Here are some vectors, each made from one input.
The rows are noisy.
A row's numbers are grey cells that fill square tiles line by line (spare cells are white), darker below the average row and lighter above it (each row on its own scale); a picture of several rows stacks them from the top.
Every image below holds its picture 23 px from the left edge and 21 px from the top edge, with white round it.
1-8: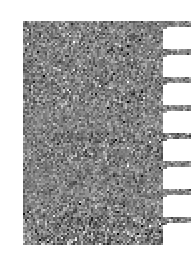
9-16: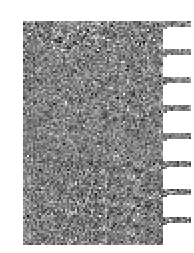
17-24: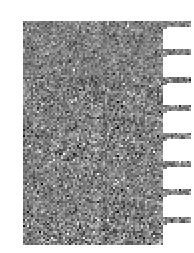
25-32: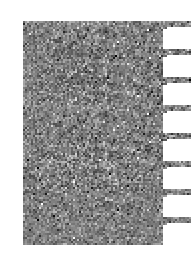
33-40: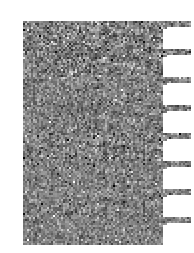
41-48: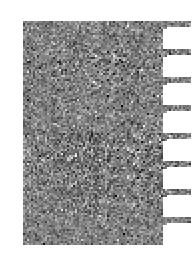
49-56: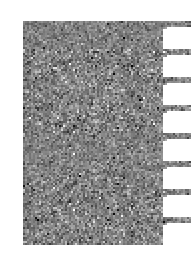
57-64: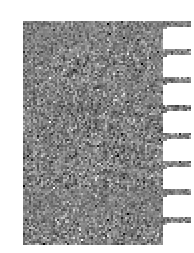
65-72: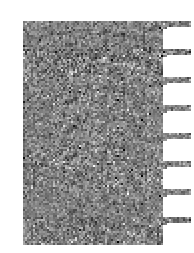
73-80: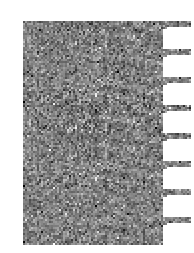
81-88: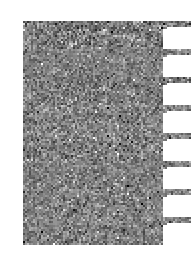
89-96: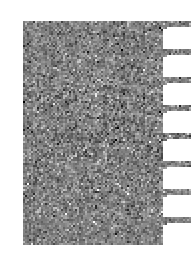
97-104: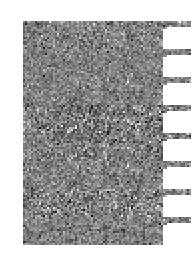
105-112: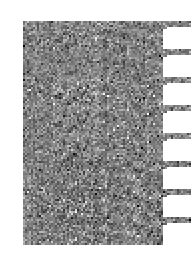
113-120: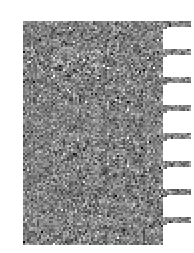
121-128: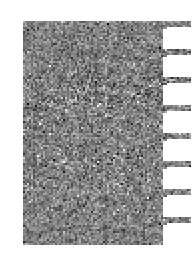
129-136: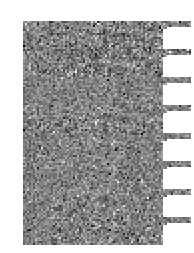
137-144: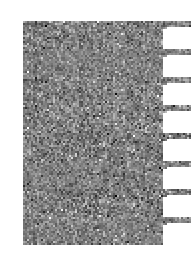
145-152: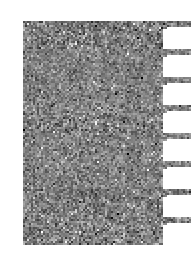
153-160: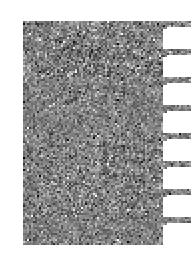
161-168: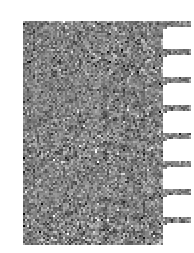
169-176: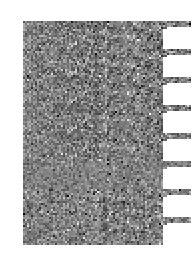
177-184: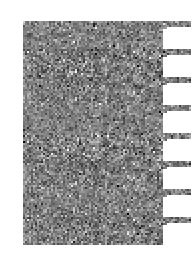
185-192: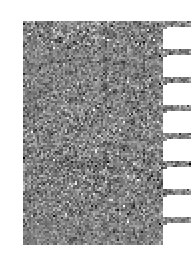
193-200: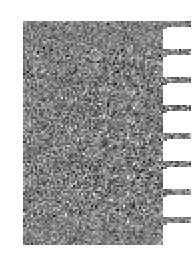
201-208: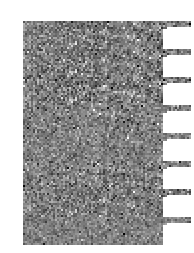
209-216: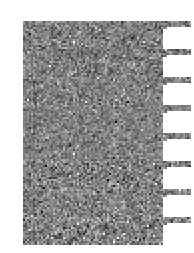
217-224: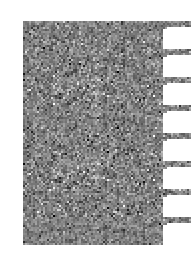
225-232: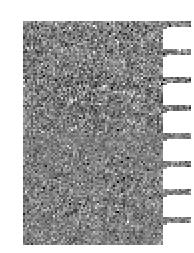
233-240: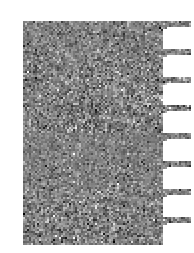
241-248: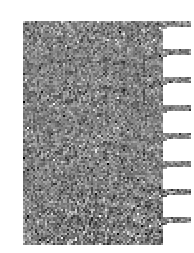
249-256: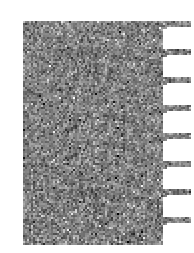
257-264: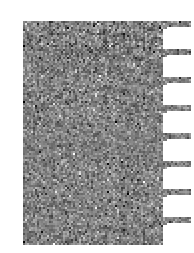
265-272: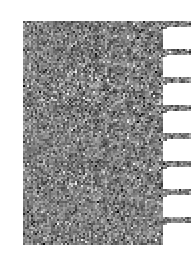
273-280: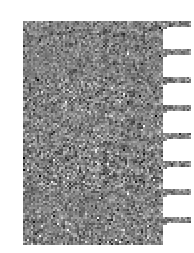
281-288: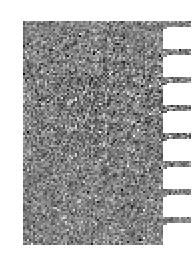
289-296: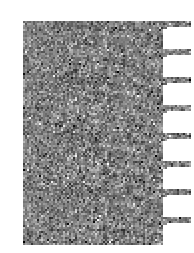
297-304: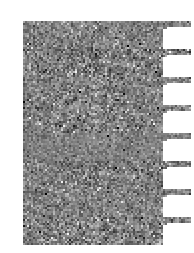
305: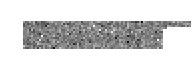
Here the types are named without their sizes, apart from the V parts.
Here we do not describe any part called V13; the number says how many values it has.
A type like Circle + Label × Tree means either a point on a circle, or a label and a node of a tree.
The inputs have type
Bool × Bool × Bool × Bool × (Circle + Unit) + V13.
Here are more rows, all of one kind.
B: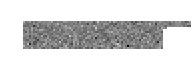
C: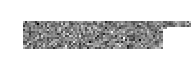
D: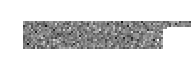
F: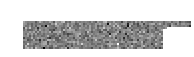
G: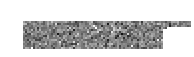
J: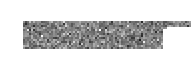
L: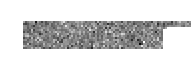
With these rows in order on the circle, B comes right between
F and J.
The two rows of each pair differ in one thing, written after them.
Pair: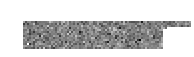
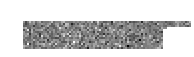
the place on the circle
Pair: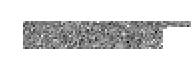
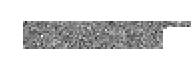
the place on the circle
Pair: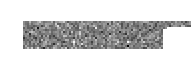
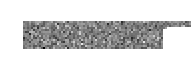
one of the four true/false values
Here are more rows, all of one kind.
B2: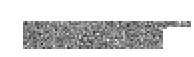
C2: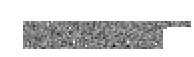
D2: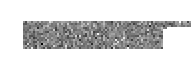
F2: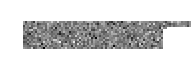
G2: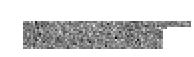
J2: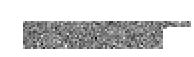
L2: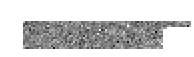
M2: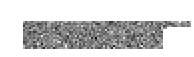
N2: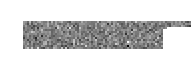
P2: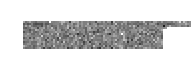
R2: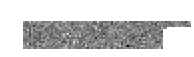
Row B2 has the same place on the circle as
D2, F2, J2 and M2.
